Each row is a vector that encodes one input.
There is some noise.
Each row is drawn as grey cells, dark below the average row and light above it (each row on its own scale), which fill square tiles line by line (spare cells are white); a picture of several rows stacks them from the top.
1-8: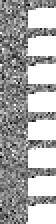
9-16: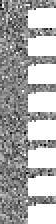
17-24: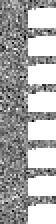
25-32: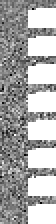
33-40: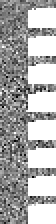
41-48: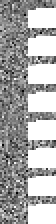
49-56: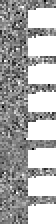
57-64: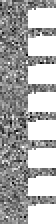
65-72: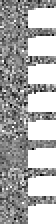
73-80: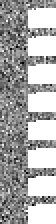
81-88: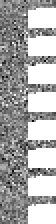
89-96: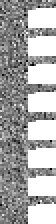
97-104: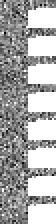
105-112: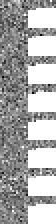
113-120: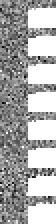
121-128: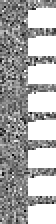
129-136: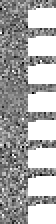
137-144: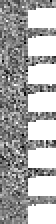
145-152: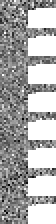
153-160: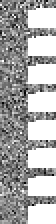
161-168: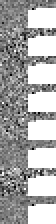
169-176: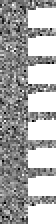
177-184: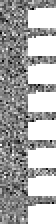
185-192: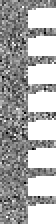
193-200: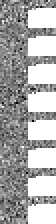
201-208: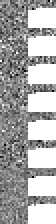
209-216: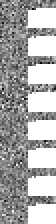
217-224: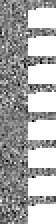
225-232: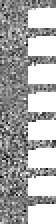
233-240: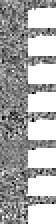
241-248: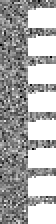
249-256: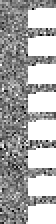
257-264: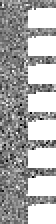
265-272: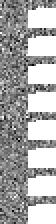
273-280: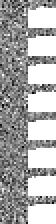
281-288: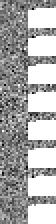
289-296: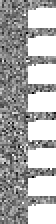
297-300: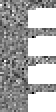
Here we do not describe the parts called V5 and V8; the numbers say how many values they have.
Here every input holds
a point on a 17-point line, together with either a true/false value and a value of V5, or a value of V8.
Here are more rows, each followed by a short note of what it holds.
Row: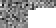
a point on a 17-point line and a value of V8
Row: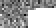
a point on a 17-point line, a true/false value and a value of V5
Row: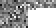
a point on a 17-point line, a true/false value and a value of V5
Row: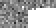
a point on a 17-point line, a true/false value and a value of V5
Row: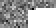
a point on a 17-point line and a value of V8
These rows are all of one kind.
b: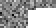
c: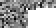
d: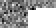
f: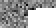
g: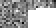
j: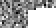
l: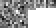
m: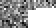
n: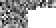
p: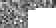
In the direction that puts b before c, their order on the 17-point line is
p, f, b, d, c, l, n, g, j, m.
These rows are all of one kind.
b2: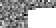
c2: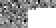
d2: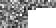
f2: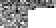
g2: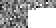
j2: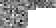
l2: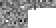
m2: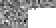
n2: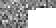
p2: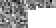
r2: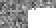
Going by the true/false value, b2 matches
c2, d2 and g2.
